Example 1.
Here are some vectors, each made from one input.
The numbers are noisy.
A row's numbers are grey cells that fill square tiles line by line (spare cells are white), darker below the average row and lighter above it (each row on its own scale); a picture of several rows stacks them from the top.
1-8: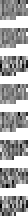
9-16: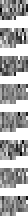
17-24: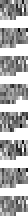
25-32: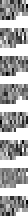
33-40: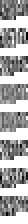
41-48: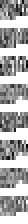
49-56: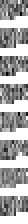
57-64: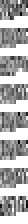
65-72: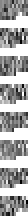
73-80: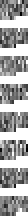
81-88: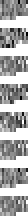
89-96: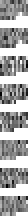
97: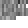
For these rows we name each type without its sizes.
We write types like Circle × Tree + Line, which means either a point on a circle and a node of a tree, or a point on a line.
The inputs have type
Bool × Bool × Bool + Line.
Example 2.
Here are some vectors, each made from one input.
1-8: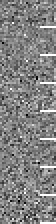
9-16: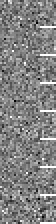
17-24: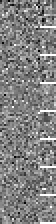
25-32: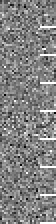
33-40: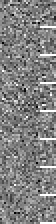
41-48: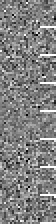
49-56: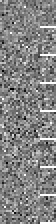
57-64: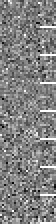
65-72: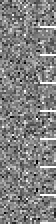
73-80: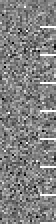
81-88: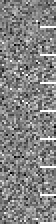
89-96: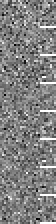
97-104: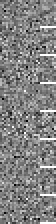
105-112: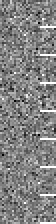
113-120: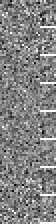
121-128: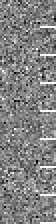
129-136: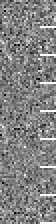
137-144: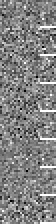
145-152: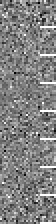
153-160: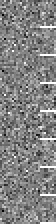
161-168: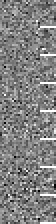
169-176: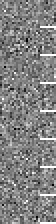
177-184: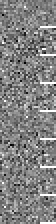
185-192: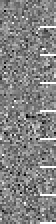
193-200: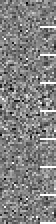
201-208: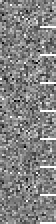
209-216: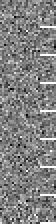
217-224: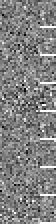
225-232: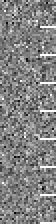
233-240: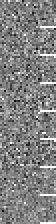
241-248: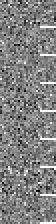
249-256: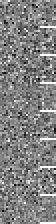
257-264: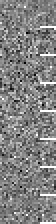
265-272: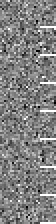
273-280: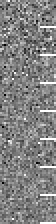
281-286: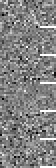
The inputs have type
Circle8 × Circle18.
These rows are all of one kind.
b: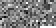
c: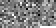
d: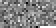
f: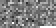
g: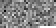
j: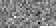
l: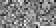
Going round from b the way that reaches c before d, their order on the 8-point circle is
b, j, f, c, g, l, d.
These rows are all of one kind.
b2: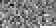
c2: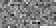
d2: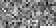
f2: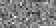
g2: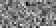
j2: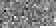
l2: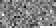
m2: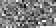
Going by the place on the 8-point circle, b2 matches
j2 and m2.
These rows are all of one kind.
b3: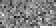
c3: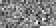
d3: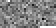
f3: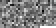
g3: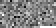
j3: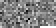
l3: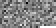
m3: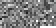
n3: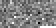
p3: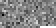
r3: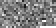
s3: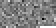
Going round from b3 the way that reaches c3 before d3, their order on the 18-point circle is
b3, f3, j3, l3, n3, c3, p3, d3, s3, r3, m3, g3.
